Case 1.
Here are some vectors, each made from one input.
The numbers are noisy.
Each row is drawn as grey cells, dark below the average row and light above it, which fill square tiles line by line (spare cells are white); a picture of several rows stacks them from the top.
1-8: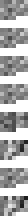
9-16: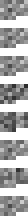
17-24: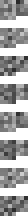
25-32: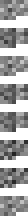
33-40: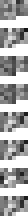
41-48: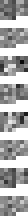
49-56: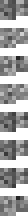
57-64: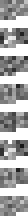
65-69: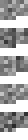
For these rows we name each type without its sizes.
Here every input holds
a point on a circle.
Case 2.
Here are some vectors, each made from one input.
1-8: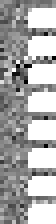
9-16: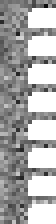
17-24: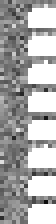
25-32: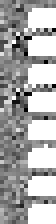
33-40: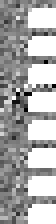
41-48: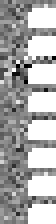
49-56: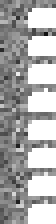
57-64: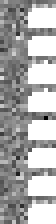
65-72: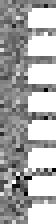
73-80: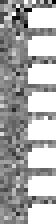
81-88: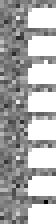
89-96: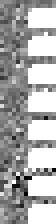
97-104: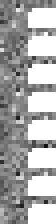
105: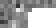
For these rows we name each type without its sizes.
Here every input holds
either a fixed value, or four true/false values.
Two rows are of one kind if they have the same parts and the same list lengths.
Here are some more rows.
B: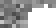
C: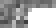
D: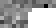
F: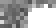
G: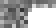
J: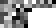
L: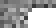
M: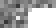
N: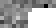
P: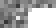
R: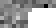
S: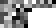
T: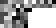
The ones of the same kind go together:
B, C, D, F, G, L, M, N, P, R
J, S, T

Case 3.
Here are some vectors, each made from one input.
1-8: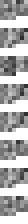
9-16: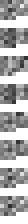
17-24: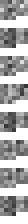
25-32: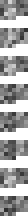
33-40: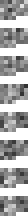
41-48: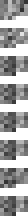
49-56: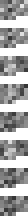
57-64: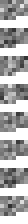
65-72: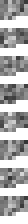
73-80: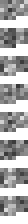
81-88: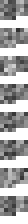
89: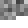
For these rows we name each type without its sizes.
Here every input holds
a point on a circle.
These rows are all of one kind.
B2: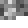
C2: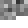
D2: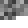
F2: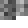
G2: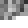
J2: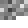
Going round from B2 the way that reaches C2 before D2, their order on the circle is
B2, C2, J2, F2, D2, G2.
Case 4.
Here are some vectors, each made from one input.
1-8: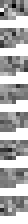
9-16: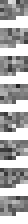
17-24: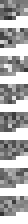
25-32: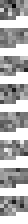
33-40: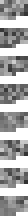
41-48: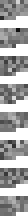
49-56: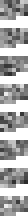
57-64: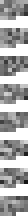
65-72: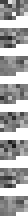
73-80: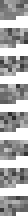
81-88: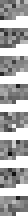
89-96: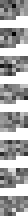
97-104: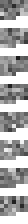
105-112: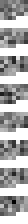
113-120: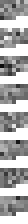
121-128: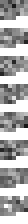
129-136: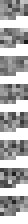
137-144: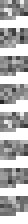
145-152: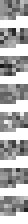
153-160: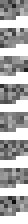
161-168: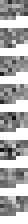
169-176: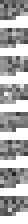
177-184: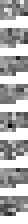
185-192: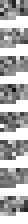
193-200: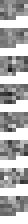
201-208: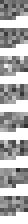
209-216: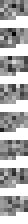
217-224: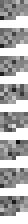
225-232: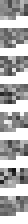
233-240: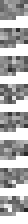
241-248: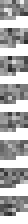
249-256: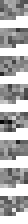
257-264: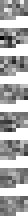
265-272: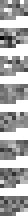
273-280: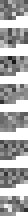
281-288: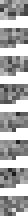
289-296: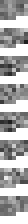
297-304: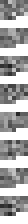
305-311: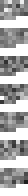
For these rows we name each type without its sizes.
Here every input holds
a node of a tree.
